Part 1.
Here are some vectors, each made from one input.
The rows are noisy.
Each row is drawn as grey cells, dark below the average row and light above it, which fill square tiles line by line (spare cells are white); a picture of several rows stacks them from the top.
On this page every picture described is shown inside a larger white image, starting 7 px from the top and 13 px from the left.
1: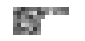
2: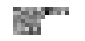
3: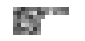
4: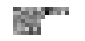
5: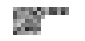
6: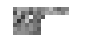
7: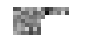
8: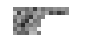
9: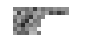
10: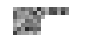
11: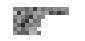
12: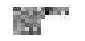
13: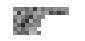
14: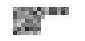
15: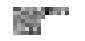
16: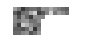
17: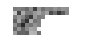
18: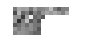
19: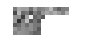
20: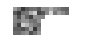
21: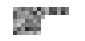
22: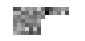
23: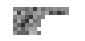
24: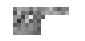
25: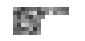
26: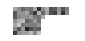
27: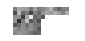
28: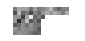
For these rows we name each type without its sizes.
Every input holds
a label.
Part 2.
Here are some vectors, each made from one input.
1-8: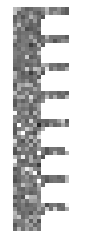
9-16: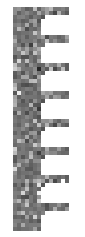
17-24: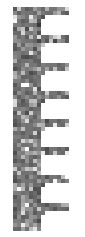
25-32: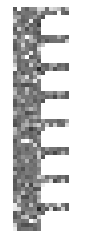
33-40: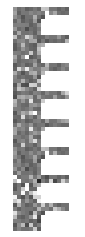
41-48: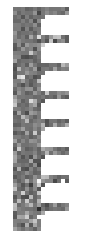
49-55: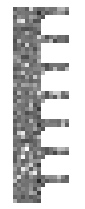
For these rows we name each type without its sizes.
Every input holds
a label.
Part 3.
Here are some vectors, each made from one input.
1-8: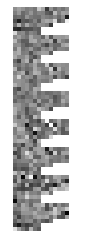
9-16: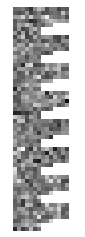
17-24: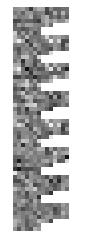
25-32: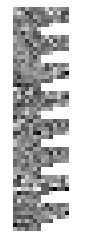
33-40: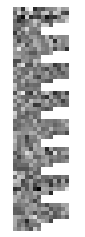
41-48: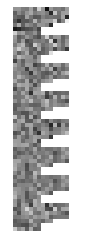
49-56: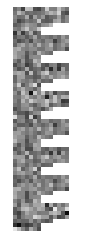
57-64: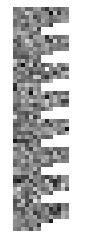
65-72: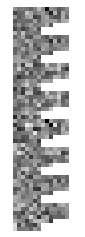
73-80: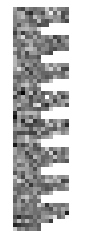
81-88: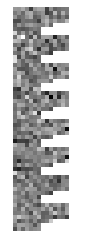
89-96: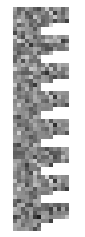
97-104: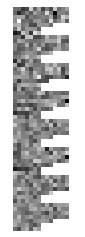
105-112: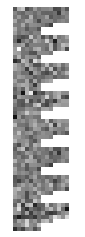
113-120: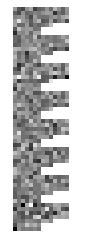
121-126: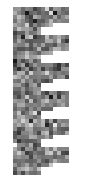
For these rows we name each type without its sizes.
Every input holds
a point on a line.
